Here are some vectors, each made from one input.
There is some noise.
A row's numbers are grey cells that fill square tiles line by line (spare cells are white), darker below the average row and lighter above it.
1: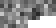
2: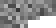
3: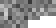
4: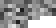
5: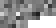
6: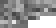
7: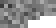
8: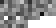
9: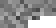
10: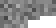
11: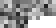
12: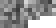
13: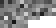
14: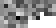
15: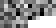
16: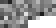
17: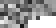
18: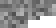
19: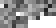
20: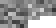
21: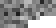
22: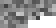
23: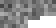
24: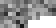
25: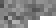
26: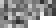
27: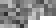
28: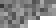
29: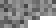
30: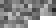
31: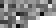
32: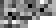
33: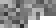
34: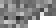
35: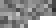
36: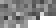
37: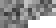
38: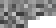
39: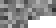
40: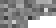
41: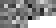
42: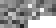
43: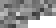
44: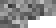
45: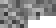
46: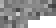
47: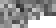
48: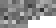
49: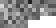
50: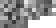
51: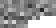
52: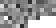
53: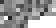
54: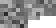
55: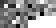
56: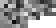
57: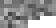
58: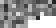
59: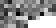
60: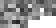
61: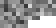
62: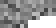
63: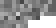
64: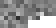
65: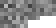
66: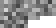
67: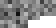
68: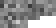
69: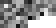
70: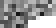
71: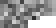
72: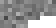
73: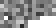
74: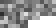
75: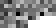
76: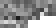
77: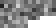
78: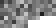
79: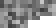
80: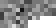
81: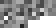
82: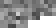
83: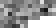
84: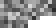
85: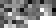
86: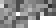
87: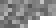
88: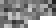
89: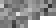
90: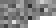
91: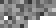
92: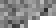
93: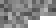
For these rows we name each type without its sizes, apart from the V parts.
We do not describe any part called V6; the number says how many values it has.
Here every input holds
a point on a line, together with either a point on a line, or a value of V6.
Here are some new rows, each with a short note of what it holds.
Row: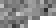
a point on each of two lines
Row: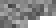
a point on each of two lines
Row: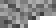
a point on each of two lines
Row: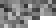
a point on each of two lines
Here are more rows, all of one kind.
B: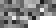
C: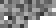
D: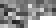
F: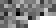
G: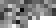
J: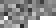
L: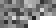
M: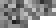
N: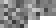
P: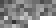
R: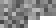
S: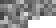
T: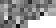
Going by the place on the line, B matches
L, P and R.
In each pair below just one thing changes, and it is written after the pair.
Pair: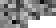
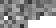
the value of V6
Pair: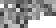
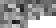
the place on the line
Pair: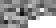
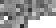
the value of V6
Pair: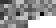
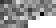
the place on the line
